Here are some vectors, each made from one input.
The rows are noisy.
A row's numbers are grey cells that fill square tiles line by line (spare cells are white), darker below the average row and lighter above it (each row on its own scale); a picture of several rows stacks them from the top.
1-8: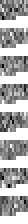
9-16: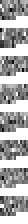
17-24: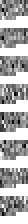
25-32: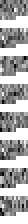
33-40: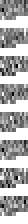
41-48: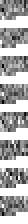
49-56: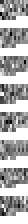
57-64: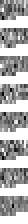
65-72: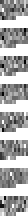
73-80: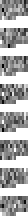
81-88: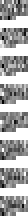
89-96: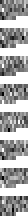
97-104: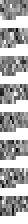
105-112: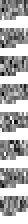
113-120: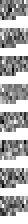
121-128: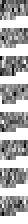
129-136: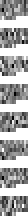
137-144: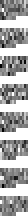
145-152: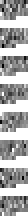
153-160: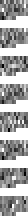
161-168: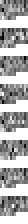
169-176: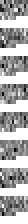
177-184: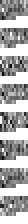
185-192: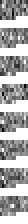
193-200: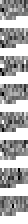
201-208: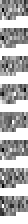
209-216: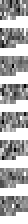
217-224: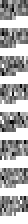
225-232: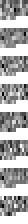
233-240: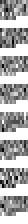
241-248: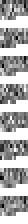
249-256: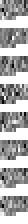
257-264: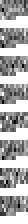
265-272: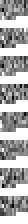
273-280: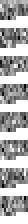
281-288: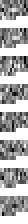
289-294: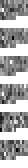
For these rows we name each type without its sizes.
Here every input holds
either a fixed value, or four labels.
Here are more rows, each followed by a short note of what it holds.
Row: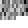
four labels
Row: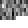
a fixed value
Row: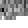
four labels
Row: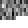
a fixed value
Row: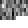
a fixed value
